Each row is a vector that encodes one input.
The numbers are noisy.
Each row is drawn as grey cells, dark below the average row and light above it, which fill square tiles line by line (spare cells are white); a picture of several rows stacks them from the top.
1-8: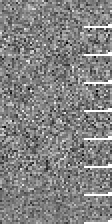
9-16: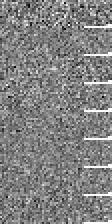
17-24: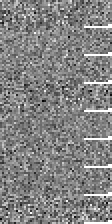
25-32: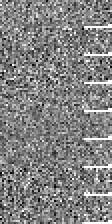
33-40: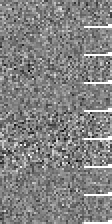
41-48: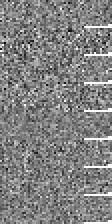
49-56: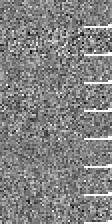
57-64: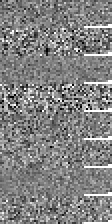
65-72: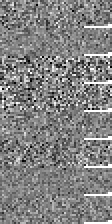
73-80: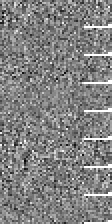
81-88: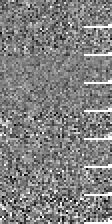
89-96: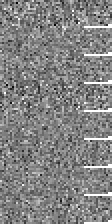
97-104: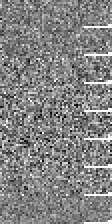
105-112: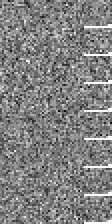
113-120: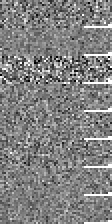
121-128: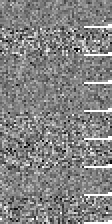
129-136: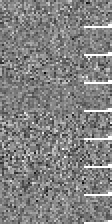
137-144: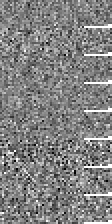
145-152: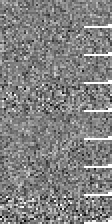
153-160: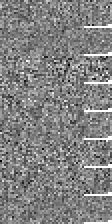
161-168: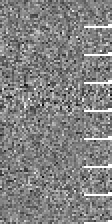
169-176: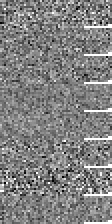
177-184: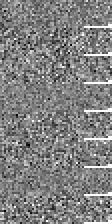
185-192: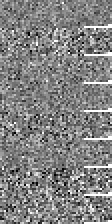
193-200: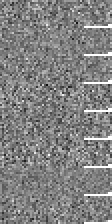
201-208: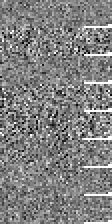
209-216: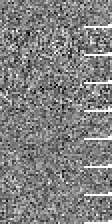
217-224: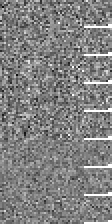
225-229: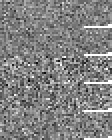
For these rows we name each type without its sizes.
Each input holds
a list of points on a line.
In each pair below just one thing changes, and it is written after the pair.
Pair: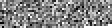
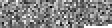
the place on the line in item 1 of the list
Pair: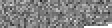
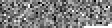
the place on the line in item 2 of the list
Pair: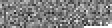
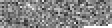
the place on the line in item 1 of the list
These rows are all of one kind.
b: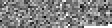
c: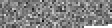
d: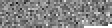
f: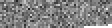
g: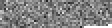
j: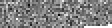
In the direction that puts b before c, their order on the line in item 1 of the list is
b, d, g, j, f, c.
